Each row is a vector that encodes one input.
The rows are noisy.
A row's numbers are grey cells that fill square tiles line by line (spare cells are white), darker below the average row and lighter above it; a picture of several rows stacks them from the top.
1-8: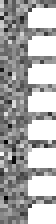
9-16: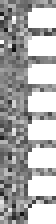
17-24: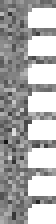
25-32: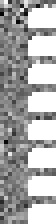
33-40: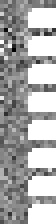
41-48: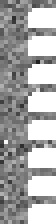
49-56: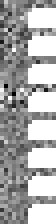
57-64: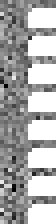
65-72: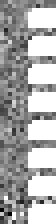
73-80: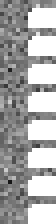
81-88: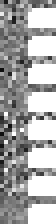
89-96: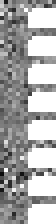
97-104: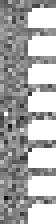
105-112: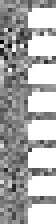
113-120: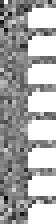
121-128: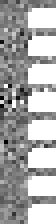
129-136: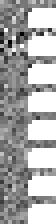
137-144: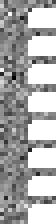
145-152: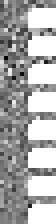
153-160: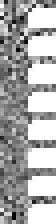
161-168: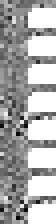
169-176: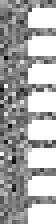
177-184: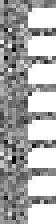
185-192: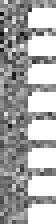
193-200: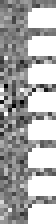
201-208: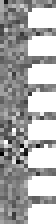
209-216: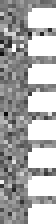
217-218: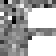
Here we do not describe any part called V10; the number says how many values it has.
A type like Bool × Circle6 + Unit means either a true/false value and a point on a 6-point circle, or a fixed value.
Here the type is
List2(Line8 × V10).
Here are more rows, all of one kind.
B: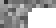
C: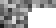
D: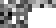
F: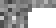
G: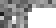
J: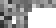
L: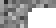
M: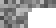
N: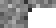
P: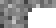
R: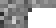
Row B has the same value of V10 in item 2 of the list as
M, N and P.
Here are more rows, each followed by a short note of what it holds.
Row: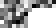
the empty list
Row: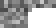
a list of one item
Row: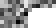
the empty list
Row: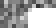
a list of one item
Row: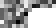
the empty list
